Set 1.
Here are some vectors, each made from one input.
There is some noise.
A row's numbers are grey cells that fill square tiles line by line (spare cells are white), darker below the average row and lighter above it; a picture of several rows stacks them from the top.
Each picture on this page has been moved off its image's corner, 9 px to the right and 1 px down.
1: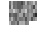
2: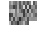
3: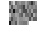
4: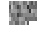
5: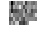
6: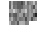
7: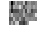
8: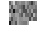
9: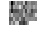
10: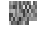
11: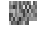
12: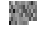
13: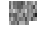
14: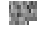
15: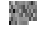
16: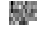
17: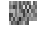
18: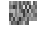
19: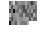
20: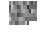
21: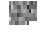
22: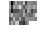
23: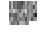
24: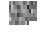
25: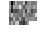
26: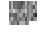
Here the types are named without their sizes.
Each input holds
a point on a line.
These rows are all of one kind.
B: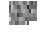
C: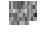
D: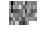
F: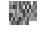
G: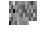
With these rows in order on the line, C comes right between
B and F.
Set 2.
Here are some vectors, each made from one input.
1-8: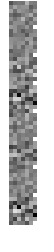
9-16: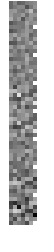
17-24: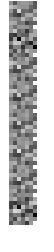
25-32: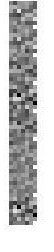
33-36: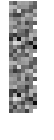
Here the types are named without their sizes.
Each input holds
a point on a line.
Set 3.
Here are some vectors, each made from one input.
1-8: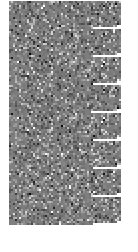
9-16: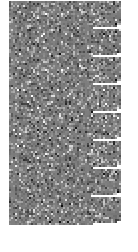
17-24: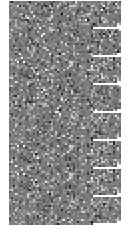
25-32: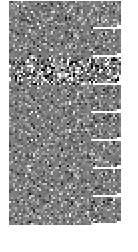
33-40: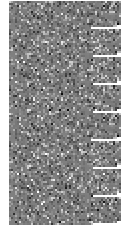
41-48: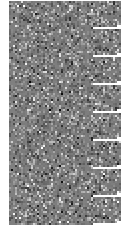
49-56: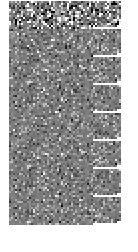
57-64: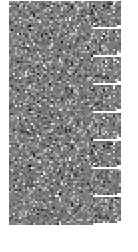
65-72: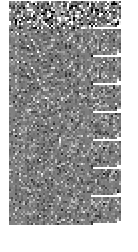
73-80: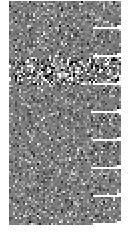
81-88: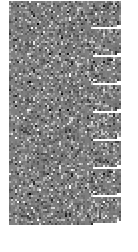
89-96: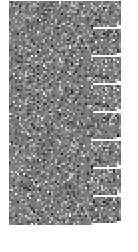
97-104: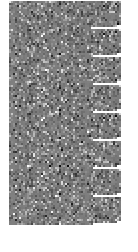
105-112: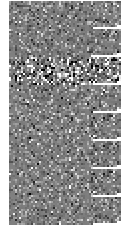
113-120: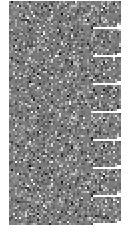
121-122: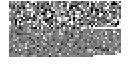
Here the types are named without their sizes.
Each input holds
either a point on a circle, or a fixed value.
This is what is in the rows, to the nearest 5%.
About 95% of them hold a point on a circle. The rest hold a fixed value.
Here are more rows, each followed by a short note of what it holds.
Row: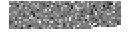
a point on a circle
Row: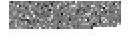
a point on a circle
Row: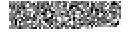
a fixed value
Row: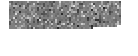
a point on a circle
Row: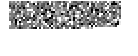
a fixed value
